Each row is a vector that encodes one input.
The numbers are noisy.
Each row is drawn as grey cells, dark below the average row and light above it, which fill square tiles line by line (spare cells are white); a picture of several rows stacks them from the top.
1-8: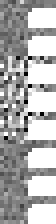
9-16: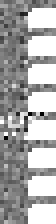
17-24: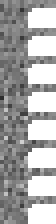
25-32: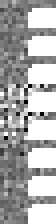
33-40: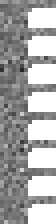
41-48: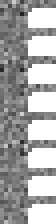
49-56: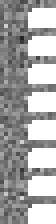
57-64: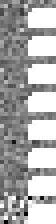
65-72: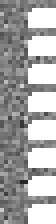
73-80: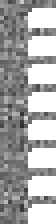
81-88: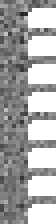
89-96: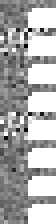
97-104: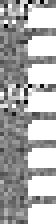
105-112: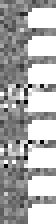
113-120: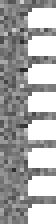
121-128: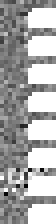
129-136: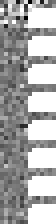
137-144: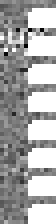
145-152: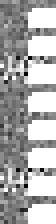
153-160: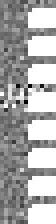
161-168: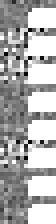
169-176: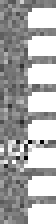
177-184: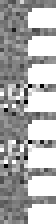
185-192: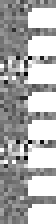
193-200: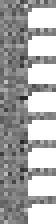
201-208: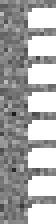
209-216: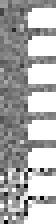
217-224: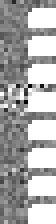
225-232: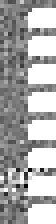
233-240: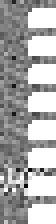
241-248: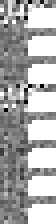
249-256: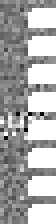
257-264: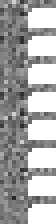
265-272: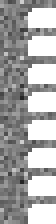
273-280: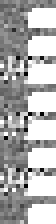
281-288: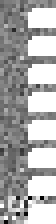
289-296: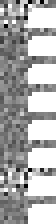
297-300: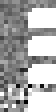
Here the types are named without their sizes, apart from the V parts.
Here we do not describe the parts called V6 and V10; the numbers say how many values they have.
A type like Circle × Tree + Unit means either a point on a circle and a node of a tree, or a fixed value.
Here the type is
Bool × Line × (Unit + V6 × V10).
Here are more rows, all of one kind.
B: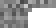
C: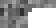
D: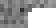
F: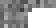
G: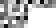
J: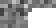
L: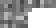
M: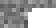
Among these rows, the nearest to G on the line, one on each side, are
C and D.
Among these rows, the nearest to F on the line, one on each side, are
B and L.
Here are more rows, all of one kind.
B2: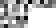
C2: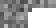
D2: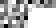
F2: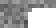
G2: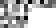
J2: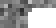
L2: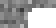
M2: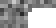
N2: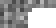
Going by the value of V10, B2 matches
J2 and L2.
